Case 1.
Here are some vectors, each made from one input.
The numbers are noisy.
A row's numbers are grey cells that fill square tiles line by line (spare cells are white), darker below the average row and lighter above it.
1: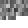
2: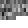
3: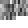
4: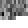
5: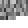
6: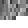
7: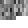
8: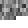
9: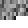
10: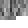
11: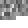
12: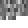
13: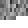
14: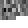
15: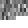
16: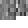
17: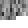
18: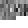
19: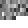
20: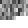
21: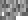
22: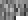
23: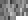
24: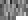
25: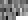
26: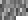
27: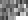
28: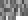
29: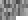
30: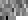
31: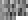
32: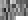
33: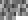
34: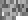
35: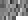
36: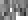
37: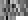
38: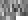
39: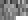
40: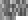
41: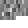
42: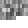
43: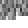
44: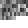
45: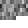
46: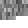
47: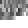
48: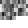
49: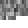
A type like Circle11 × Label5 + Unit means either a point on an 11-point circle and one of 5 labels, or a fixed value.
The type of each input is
Bool × Bool × Bool × Tree7.
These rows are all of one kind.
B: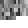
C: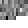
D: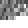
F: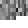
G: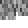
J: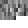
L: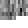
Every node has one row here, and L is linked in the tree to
B and F.
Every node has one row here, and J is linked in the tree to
F and G.
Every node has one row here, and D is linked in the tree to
C.
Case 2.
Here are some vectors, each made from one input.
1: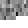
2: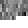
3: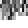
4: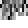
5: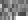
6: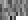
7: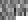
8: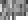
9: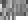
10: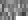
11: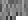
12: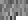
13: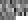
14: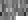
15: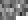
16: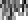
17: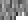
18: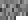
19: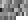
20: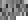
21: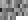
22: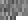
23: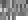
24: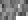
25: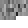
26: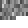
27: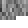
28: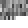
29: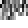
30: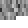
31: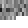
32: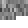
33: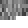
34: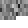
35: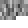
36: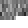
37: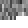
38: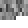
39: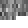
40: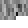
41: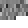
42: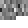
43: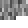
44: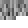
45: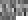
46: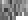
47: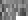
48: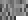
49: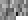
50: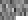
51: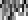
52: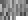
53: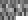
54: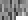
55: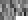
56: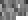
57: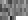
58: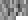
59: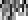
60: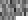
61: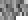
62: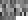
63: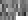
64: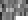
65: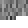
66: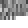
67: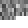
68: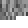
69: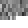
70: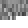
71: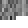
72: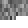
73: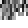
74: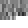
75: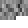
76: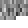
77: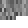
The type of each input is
List2(Line5).
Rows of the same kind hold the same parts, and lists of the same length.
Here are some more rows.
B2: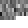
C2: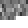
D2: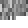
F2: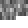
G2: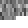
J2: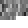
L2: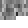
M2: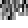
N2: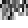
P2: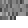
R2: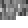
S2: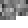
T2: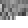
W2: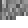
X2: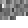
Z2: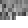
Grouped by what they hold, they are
B2, C2, D2, F2, G2, J2, R2, S2, T2, Z2
L2, P2, W2, X2
M2, N2

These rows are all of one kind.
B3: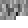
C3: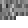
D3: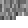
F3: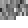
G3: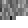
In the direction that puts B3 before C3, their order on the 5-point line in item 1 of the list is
B3, F3, C3, G3, D3.
